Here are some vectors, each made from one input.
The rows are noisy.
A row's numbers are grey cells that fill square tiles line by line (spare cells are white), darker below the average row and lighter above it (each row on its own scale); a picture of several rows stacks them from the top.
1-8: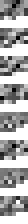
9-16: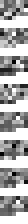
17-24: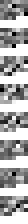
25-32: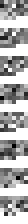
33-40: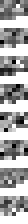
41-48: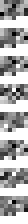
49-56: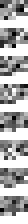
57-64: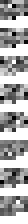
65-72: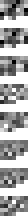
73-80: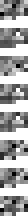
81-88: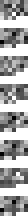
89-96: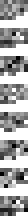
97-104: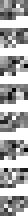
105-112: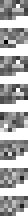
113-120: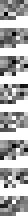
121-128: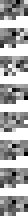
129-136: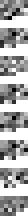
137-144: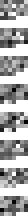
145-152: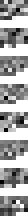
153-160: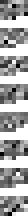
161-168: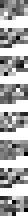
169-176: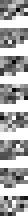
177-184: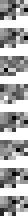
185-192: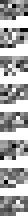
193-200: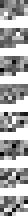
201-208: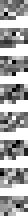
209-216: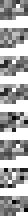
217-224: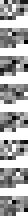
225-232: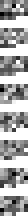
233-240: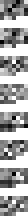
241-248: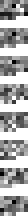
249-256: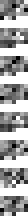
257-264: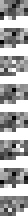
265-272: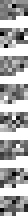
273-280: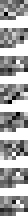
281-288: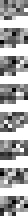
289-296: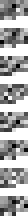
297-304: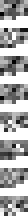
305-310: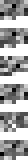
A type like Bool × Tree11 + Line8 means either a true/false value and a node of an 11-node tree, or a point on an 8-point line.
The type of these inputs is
Line4 × Line5 + Line6 + Tree11.
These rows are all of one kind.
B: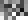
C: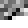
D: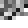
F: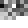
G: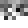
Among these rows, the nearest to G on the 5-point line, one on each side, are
B and D.
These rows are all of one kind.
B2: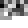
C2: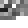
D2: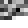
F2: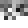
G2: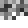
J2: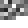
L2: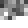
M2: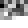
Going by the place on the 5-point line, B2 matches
L2 and M2.
